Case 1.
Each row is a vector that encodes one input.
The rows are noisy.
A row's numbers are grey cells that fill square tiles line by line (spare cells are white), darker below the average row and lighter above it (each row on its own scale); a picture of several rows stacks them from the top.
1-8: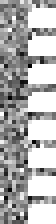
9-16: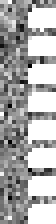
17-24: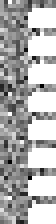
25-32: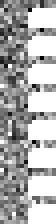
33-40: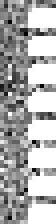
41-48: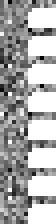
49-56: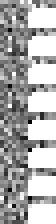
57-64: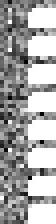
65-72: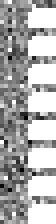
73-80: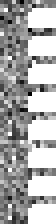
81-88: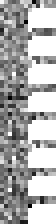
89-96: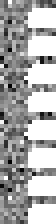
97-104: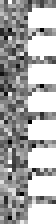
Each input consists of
either one of 5 labels, or four true/false values.
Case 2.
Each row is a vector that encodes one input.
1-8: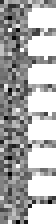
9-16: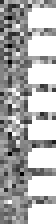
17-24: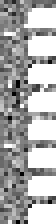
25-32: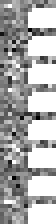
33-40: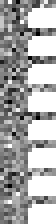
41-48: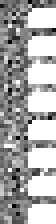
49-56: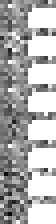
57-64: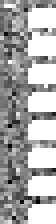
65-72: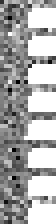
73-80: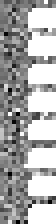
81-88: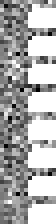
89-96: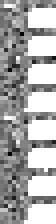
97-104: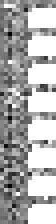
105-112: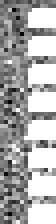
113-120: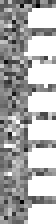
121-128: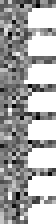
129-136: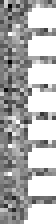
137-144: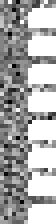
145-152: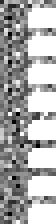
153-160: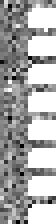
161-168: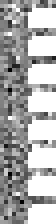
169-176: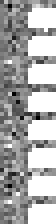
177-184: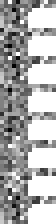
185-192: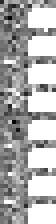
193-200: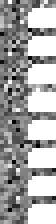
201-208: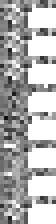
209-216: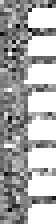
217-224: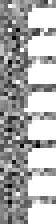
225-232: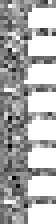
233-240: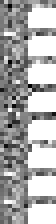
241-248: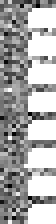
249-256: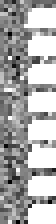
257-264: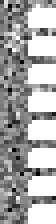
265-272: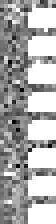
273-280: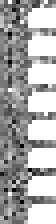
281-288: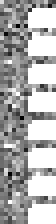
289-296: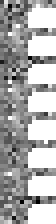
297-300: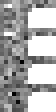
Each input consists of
either one of 9 labels, or three true/false values.
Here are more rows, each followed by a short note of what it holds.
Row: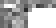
three true/false values
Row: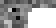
one of 9 labels
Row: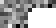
one of 9 labels
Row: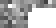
three true/false values
